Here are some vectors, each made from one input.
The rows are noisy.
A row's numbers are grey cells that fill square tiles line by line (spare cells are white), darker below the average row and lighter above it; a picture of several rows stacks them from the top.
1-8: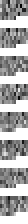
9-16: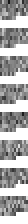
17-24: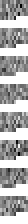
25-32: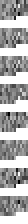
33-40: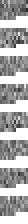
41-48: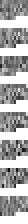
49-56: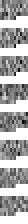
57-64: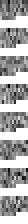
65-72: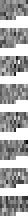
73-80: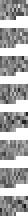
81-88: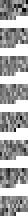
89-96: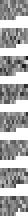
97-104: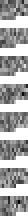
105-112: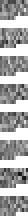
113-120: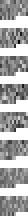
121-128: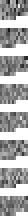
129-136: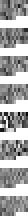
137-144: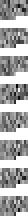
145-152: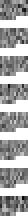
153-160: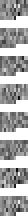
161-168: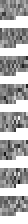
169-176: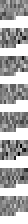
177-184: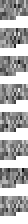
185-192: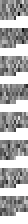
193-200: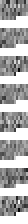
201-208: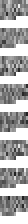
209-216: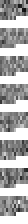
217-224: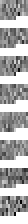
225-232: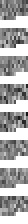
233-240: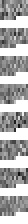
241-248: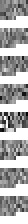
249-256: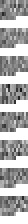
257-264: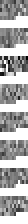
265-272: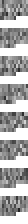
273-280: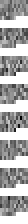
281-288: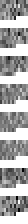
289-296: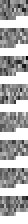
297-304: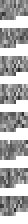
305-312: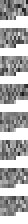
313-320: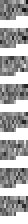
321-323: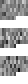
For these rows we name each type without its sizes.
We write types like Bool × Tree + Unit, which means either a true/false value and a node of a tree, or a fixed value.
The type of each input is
List((Circle + Unit) × Line).
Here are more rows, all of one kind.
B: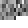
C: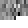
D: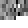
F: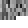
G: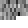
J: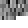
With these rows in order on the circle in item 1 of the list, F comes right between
G and J.
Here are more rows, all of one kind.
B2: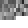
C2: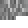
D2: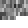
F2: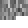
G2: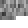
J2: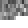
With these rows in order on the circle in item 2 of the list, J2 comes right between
B2 and G2.
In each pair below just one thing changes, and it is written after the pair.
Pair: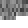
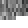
the place on the circle in item 1 of the list
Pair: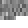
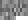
the place on the circle in item 2 of the list
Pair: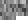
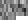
the place on the circle in item 2 of the list
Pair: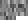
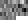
the place on the circle in item 1 of the list
